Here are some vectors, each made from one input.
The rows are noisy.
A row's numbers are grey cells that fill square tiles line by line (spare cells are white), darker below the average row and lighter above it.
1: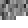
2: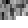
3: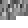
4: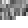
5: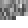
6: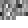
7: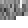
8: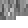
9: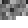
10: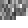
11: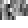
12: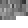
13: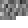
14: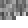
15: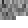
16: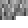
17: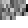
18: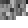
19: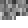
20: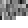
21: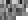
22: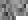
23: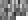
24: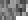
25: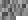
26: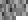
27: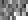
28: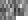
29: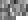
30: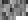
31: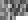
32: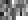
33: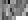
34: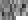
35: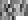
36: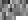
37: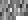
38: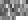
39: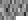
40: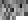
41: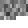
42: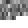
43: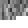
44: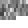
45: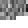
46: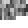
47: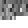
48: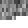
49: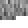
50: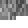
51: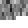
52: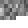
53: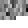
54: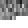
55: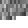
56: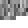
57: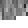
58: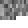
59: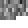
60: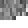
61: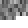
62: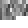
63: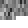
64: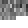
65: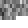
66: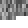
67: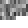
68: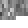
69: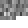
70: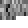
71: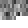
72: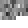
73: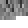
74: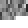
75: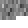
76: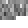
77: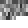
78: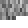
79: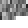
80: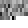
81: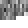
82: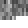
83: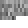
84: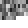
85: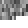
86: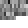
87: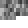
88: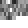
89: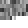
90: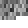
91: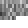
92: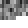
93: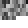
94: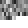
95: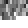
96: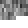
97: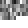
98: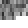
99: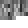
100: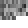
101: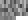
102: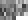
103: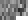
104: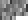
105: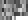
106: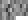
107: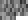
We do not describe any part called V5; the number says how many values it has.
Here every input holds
a point on a 4-point line and a true/false value, together with either a point on a 4-point line, or a value of V5.
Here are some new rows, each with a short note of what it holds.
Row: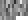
a point on each of two 4-point lines and a true/false value
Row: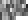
a point on each of two 4-point lines and a true/false value
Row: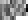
a point on each of two 4-point lines and a true/false value
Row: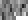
a point on a 4-point line, a true/false value and a value of V5
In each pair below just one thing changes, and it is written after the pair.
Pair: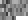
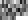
the value of V5
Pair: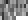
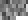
the place on the 4-point line
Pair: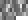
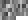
the place on the 4-point line
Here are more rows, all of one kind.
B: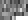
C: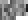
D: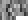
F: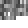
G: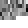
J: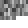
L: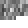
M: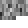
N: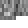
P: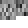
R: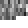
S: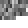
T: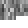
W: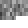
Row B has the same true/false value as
C, D, G and P.
